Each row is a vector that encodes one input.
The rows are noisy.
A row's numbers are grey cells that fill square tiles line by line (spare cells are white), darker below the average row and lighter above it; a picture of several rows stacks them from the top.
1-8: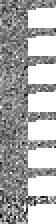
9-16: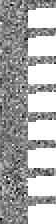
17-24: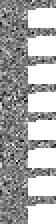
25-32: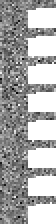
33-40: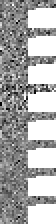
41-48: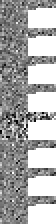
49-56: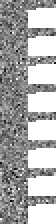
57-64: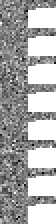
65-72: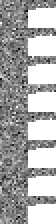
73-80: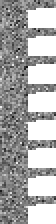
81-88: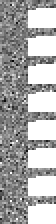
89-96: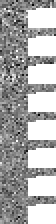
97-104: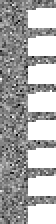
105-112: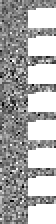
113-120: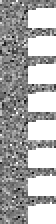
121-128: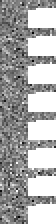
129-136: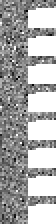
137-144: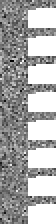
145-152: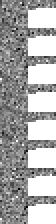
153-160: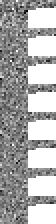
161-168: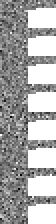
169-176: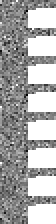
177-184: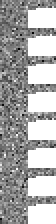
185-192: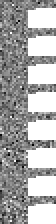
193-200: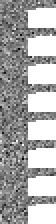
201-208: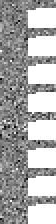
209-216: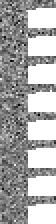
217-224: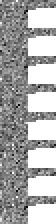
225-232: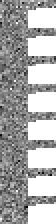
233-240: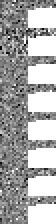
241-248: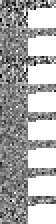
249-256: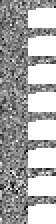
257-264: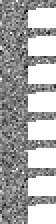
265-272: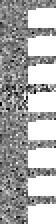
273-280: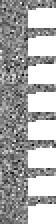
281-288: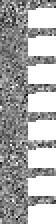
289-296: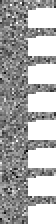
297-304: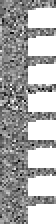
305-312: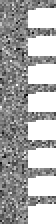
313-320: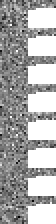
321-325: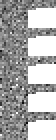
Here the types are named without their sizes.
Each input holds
either a point on a circle, or a fixed value.
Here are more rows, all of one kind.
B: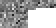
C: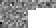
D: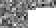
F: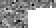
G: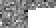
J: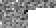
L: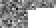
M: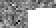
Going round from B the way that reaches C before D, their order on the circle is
B, M, F, C, D, L, G, J.
